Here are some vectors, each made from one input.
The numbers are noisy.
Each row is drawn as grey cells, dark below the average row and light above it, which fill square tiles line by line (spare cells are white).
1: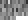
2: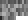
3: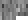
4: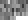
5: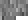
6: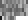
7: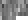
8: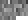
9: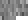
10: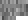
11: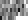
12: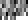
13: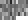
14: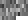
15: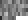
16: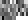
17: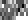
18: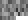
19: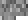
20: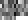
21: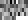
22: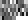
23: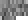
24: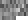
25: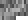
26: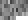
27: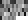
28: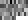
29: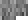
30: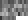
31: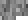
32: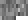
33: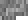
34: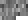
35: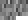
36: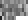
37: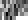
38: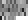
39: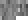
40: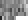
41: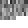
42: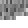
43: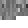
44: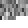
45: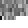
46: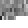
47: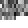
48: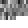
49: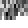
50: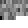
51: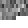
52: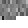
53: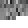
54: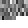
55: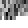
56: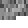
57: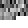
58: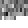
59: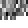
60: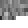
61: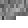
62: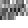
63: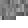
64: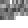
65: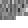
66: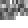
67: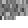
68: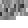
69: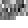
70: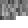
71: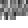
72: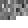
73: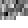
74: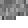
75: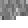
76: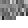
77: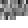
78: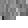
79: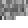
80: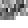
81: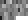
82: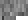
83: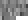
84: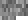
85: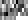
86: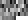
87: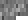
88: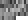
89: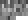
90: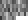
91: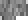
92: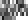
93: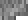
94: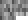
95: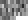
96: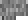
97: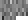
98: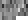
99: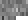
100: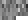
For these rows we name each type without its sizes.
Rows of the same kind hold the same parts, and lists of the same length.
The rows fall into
3 kinds.
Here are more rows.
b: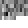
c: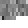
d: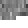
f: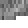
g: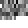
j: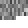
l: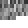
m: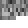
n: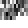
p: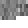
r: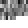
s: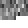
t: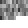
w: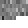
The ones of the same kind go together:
b, g, n, r
c, d, f, p, s, w
j, l, m, t

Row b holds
a label.
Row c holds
three true/false values.
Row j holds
a point on a circle and three true/false values.
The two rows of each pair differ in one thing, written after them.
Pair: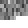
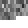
one of the three true/false values
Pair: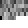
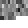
the place on the circle
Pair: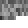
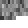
one of the three true/false values
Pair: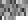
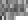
one of the three true/false values
